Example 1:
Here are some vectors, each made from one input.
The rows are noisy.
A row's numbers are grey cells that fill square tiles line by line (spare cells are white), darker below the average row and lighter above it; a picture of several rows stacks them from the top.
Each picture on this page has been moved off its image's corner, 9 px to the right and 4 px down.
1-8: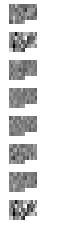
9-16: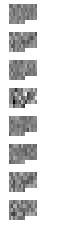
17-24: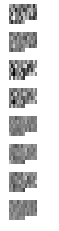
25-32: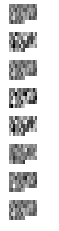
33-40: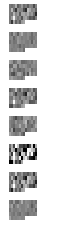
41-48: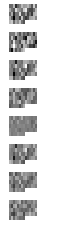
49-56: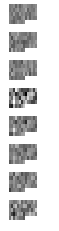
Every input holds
a point on a 6-point line and four true/false values.
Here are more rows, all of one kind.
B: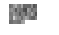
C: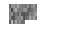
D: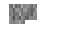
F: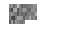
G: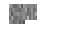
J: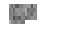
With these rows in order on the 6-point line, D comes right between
B and J.
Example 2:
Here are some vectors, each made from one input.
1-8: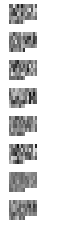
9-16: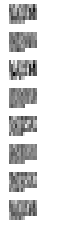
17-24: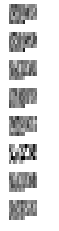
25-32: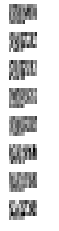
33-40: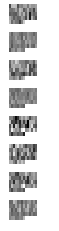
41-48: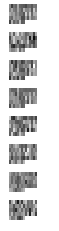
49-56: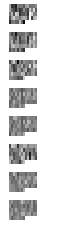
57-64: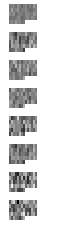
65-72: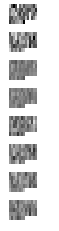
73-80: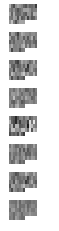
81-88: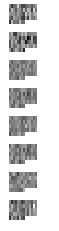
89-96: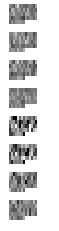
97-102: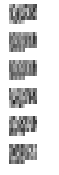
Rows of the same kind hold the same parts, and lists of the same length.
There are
3 kinds of row.
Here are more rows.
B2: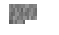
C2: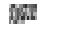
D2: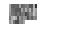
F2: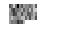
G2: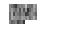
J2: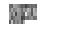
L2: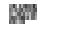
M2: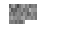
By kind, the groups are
B2, F2, M2
C2, D2
G2, J2, L2

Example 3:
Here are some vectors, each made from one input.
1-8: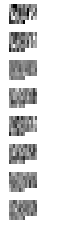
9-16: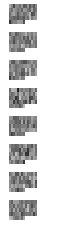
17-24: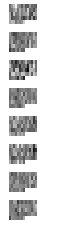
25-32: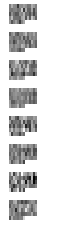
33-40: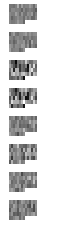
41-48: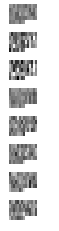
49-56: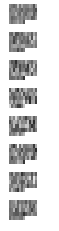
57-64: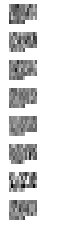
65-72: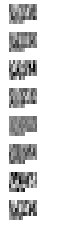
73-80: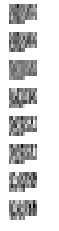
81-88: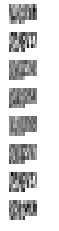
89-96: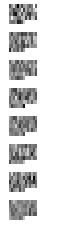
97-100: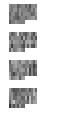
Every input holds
either one of 5 labels, or a point on a 3-point line and a point on a 4-point line.
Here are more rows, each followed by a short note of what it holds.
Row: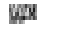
a point on a 3-point line and a point on a 4-point line
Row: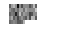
a point on a 3-point line and a point on a 4-point line
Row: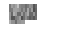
one of 5 labels
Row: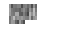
one of 5 labels
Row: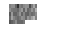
a point on a 3-point line and a point on a 4-point line
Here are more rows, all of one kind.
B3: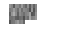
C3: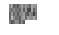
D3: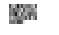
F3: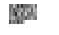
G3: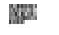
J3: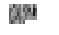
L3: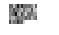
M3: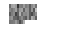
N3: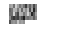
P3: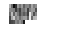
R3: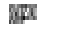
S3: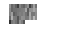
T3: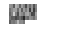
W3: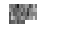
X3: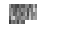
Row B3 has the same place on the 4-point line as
G3, M3, T3 and W3.
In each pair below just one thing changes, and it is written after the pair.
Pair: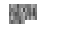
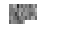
the place on the 4-point line
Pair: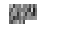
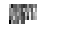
the place on the 4-point line
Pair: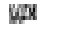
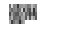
the place on the 4-point line
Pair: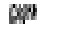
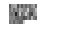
the place on the 4-point line
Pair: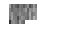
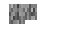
the place on the 3-point line
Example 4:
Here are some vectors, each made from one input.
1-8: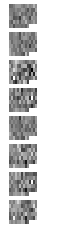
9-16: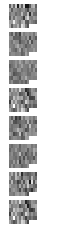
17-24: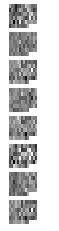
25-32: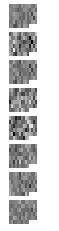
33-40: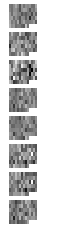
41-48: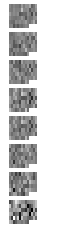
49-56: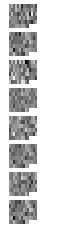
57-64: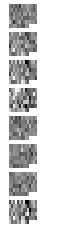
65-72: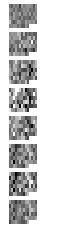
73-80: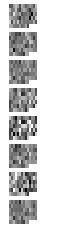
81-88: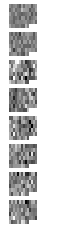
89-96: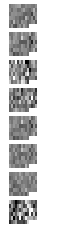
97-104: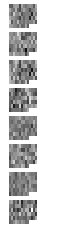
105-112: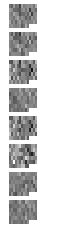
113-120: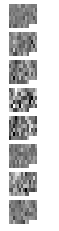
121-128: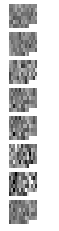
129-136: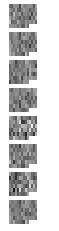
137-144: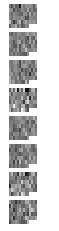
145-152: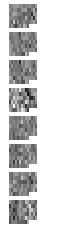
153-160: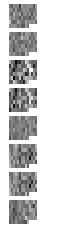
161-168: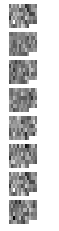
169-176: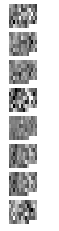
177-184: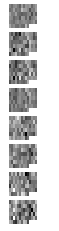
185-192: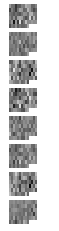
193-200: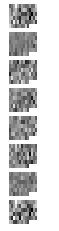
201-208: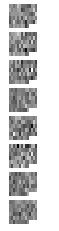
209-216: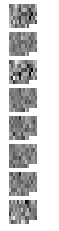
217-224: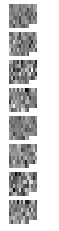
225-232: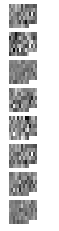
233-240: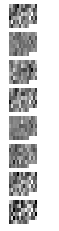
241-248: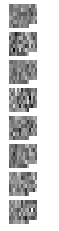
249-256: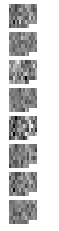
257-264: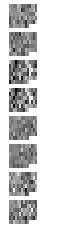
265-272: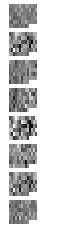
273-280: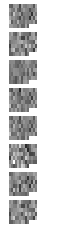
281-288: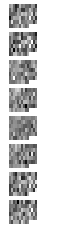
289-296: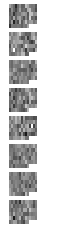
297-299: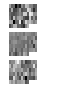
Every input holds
either a point on a 9-point line, or a point on an 18-point line.
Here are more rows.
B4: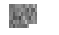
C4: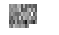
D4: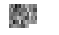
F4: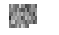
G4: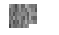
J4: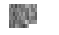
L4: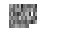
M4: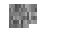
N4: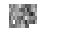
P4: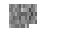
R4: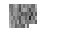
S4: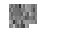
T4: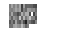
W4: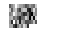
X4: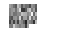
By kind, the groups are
B4, D4, G4, J4, M4, P4, R4, S4, W4
C4, F4, L4, N4, T4, X4

